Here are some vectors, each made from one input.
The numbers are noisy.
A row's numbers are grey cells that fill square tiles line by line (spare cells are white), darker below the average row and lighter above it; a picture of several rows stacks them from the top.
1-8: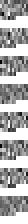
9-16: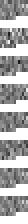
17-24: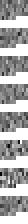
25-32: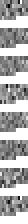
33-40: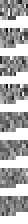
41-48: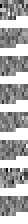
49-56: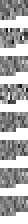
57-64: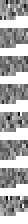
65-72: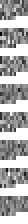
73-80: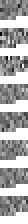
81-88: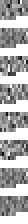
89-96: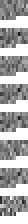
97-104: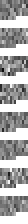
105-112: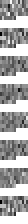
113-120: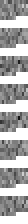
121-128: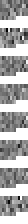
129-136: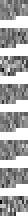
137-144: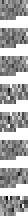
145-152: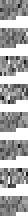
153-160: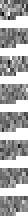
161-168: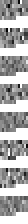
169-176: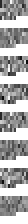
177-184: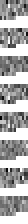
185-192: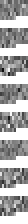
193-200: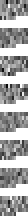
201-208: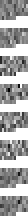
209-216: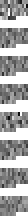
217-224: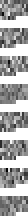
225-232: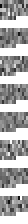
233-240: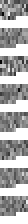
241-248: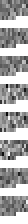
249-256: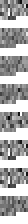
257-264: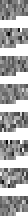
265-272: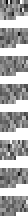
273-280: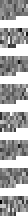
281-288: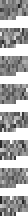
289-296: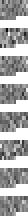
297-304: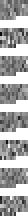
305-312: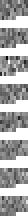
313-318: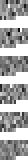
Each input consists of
either a point on a 6-point circle and a true/false value, or a point on a 9-point circle.
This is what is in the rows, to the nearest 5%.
About 60% of them hold a point on a 6-point circle and a true/false value. The rest hold a point on a 9-point circle.
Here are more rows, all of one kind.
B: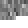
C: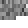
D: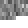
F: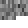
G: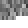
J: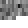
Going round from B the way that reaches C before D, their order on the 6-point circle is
B, G, J, F, C, D.
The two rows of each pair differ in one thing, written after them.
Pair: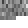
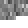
the true/false value
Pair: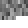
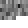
the true/false value
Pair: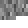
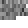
the true/false value
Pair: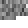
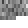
the place on the 6-point circle
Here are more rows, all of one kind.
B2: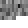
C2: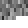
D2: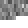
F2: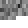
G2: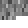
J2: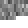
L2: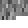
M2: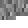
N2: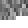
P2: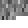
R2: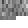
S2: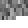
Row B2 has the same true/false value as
F2 and R2.
